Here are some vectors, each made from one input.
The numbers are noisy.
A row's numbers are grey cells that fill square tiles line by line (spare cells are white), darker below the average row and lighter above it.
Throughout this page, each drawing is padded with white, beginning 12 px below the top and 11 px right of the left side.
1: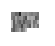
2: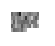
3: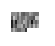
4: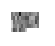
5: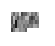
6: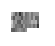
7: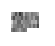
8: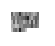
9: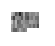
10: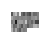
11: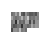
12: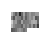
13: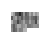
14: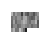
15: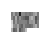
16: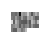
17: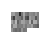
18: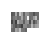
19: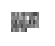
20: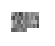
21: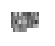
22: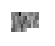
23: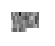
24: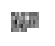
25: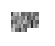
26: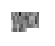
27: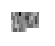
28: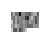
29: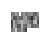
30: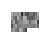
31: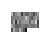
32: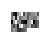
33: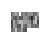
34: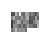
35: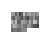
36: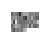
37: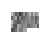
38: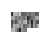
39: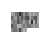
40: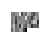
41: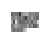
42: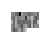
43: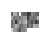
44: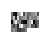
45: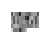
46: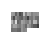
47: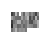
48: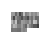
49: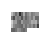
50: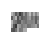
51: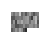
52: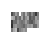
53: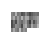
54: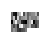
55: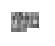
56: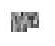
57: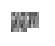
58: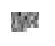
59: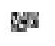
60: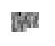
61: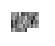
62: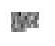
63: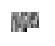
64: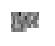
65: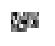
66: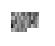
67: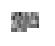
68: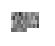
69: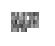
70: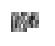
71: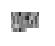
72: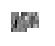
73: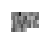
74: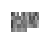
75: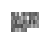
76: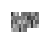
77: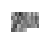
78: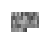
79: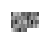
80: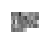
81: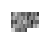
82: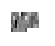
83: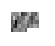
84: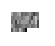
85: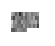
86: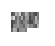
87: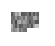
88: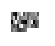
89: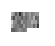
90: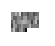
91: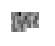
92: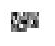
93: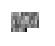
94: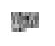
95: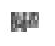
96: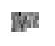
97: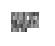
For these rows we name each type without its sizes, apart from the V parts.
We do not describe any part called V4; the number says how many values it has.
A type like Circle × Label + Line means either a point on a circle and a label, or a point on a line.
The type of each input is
List(Circle × V4).
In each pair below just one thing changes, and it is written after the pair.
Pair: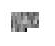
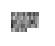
the value of V4 in item 1 of the list
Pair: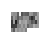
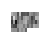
the value of V4 in item 2 of the list
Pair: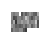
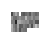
the value of V4 in item 1 of the list
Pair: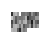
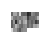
the place on the circle in item 1 of the list
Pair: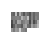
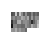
the place on the circle in item 1 of the list
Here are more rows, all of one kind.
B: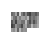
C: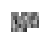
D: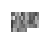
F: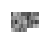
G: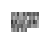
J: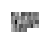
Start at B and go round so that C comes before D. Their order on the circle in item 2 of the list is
B, C, J, D, F, G.
